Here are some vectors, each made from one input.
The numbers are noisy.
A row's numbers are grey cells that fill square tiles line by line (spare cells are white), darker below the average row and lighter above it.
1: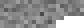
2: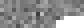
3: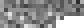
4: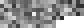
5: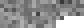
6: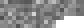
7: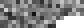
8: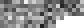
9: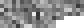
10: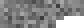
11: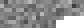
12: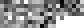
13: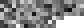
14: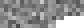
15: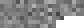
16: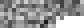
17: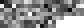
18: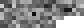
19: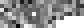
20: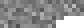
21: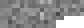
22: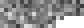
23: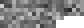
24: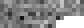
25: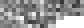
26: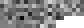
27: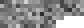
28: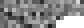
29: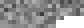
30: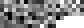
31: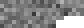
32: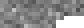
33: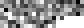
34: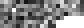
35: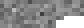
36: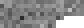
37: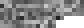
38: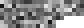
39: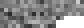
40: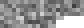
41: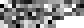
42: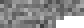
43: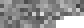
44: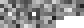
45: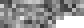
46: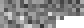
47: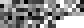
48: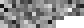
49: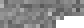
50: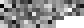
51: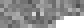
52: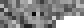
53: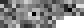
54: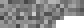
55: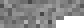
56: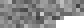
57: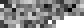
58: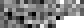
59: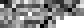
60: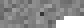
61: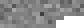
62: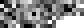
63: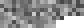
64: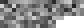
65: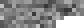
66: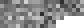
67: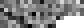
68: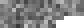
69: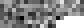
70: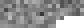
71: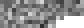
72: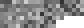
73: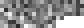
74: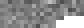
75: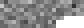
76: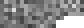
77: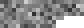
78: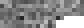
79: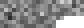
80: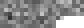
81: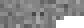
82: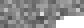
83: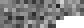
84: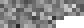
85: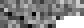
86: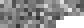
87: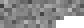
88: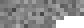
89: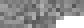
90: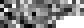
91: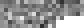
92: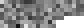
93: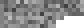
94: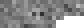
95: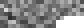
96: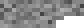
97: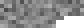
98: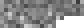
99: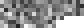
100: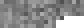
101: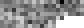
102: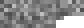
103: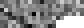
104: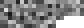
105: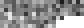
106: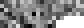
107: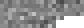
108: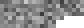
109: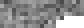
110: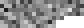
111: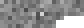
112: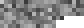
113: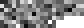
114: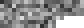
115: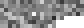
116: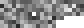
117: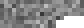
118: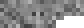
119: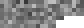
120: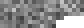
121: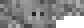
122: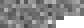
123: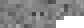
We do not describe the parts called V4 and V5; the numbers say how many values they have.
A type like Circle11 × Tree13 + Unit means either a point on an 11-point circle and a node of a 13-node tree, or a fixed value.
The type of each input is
Label6 × (Line6 + V5) × V4.
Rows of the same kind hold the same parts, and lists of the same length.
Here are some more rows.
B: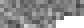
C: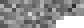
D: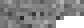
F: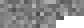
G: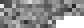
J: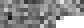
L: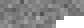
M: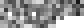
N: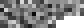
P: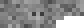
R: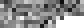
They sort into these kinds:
B, C, D, F, J, L
G, M, N, P, R

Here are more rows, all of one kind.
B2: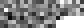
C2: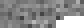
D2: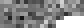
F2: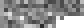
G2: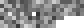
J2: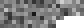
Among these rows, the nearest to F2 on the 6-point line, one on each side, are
B2 and J2.
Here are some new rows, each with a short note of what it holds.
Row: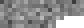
one of 6 labels, a point on a 6-point line and a value of V4
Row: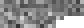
one of 6 labels, a point on a 6-point line and a value of V4
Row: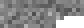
one of 6 labels, a value of V4 and a value of V5
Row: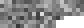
one of 6 labels, a point on a 6-point line and a value of V4
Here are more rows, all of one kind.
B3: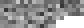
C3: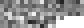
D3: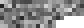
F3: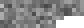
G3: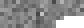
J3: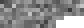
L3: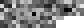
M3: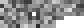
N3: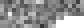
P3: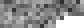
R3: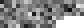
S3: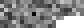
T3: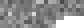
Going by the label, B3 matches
D3 and R3.
